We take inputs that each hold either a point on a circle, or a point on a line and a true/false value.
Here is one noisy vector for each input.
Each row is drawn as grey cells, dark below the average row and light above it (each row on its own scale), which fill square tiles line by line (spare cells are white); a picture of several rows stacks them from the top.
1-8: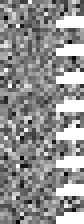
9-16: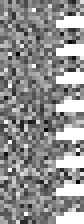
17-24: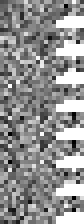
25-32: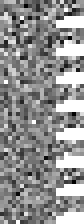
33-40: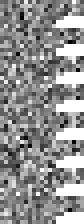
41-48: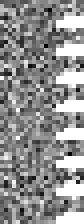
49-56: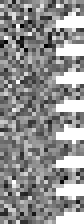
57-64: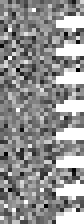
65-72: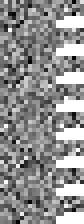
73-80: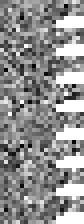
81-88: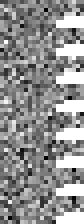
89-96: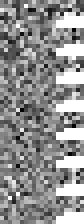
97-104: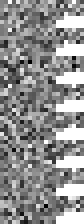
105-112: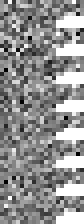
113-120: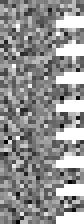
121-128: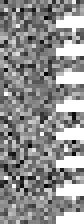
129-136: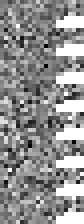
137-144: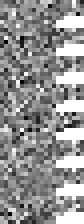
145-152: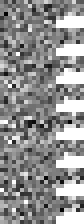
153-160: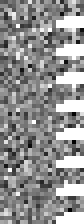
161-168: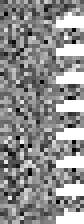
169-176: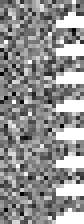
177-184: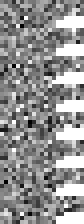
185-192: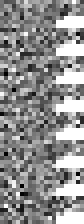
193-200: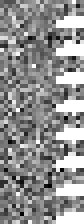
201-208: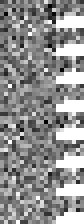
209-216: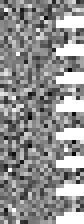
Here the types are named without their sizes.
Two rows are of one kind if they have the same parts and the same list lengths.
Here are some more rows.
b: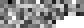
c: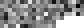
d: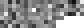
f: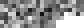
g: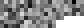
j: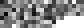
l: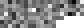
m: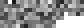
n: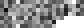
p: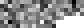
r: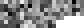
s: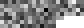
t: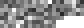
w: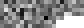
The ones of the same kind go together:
b, c, f, j, m, n, s, t, w
d, g, l, p, r

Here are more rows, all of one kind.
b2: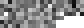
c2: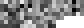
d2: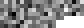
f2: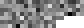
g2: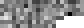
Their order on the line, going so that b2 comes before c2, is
g2, f2, d2, b2, c2.
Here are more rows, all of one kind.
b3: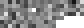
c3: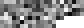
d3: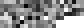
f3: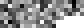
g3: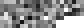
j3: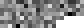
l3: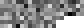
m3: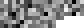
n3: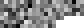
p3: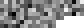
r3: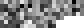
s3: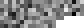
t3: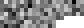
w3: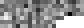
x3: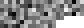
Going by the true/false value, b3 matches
f3, j3, l3 and w3.
